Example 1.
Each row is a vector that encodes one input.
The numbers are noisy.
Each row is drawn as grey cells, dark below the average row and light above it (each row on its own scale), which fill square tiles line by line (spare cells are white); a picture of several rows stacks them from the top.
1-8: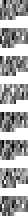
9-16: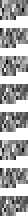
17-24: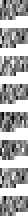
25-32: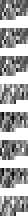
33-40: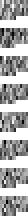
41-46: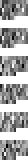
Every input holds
three true/false values.
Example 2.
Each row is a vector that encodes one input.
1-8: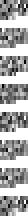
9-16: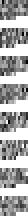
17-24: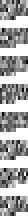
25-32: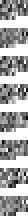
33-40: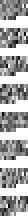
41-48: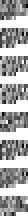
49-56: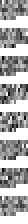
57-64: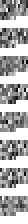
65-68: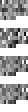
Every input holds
four true/false values.
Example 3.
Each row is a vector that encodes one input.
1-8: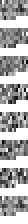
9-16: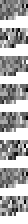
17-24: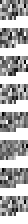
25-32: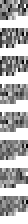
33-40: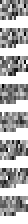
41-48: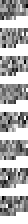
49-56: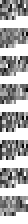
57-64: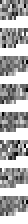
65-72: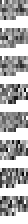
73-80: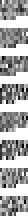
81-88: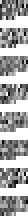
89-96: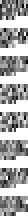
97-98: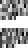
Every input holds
four true/false values.
